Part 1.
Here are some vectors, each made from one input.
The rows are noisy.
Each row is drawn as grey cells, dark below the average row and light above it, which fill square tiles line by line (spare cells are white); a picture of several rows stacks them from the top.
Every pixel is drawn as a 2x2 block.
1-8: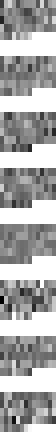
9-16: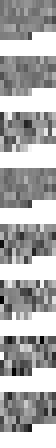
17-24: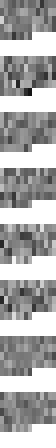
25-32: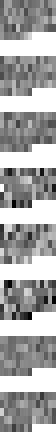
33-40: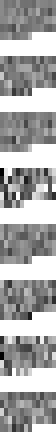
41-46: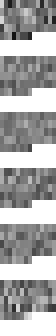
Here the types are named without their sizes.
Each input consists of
either a point on a line, or a node of a tree.
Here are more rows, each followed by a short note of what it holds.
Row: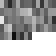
a node of a tree
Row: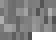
a node of a tree
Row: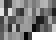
a point on a line
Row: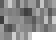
a point on a line
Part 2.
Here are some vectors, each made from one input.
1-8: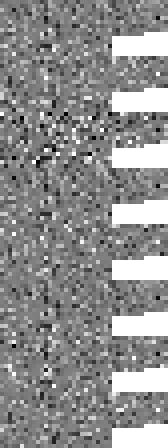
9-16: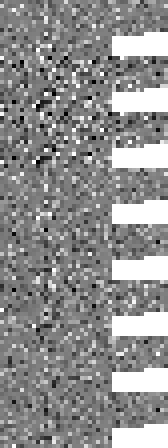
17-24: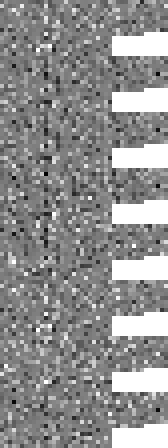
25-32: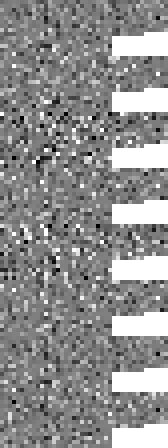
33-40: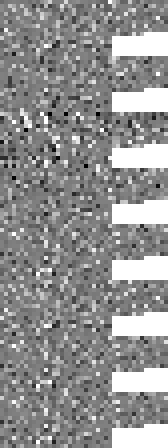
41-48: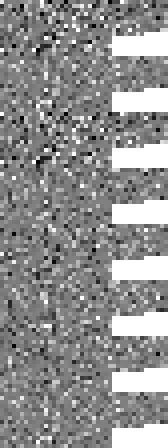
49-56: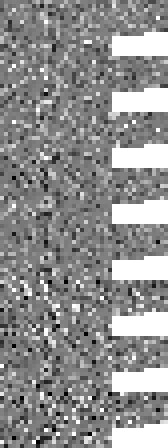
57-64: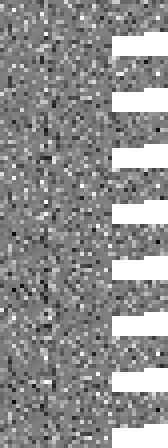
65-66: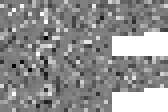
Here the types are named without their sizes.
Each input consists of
a true/false value, together with either a fixed value, or a node of a tree.
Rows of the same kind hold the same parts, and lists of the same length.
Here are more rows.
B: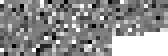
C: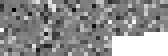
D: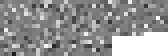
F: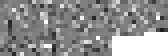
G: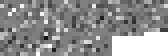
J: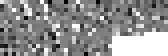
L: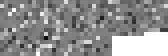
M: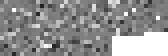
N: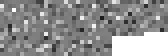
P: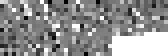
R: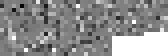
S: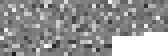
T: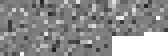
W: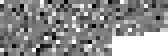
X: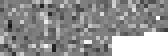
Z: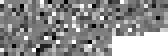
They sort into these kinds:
B, J, P, W, Z
C, D, F, G, L, M, N, R, S, T, X

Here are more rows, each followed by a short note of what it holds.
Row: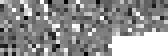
a true/false value
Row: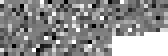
a true/false value
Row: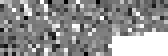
a true/false value
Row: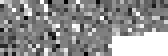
a true/false value
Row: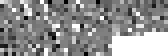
a true/false value
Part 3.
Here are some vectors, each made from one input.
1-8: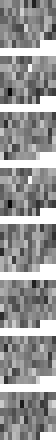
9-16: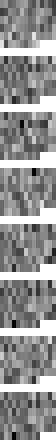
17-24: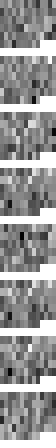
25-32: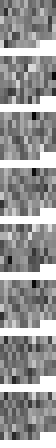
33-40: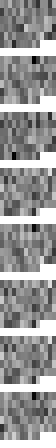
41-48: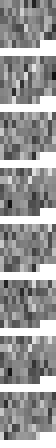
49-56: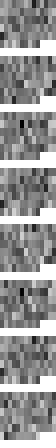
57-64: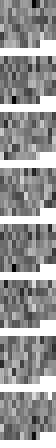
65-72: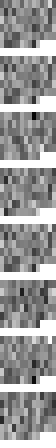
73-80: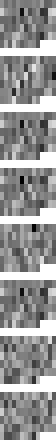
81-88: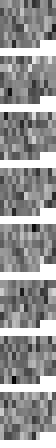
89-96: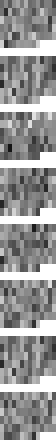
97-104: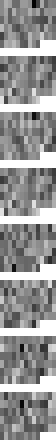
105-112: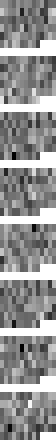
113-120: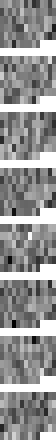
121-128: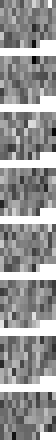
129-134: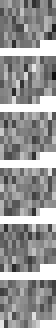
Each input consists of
either a point on a 9-point circle, or a point on an 18-point circle.
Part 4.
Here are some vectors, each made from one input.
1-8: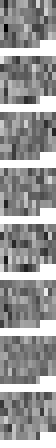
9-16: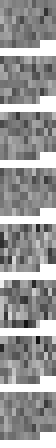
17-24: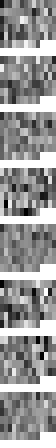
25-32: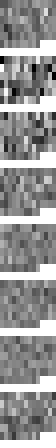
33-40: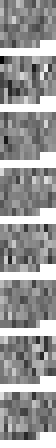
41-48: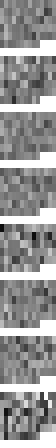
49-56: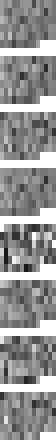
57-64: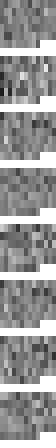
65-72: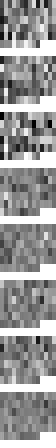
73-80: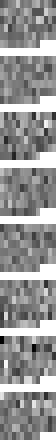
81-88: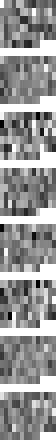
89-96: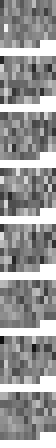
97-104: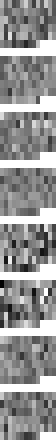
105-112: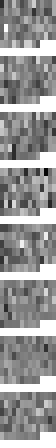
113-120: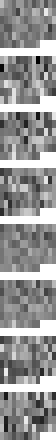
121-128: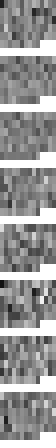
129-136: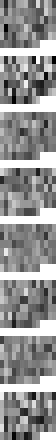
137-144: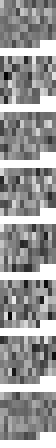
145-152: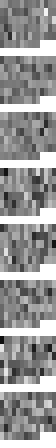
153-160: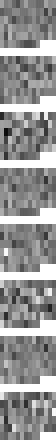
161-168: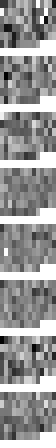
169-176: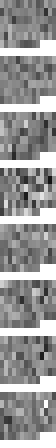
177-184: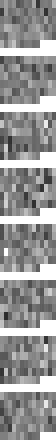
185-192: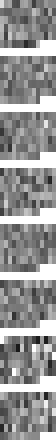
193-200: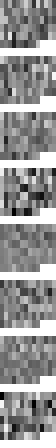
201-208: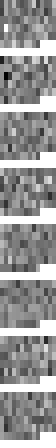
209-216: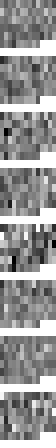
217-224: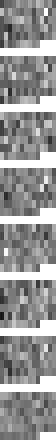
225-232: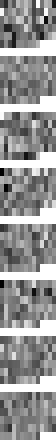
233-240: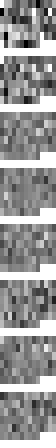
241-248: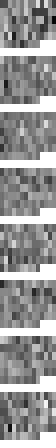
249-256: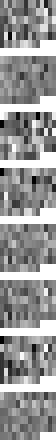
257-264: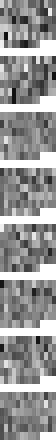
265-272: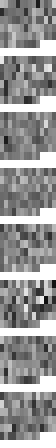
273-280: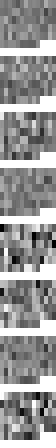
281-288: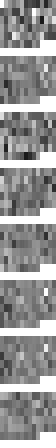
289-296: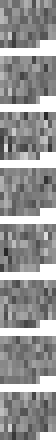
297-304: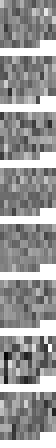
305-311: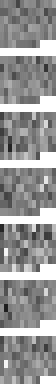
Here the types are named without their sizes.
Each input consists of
a list of points on a line.
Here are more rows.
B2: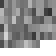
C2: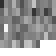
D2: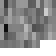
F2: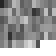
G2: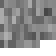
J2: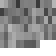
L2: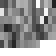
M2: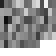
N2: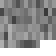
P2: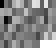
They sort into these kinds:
B2, C2, G2, J2, N2
D2, F2, L2
M2, P2

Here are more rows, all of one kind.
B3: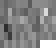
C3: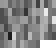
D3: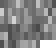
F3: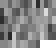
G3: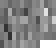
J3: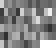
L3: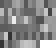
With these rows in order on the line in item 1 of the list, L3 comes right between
D3 and G3.
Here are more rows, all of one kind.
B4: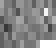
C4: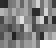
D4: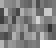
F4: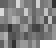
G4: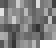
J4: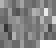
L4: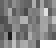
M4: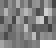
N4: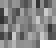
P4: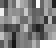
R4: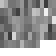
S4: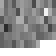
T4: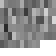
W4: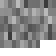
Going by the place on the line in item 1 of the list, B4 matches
J4, S4 and T4.
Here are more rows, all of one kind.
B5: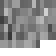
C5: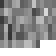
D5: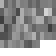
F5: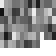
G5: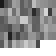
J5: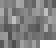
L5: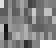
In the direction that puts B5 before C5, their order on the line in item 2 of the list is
L5, G5, J5, F5, B5, C5, D5.
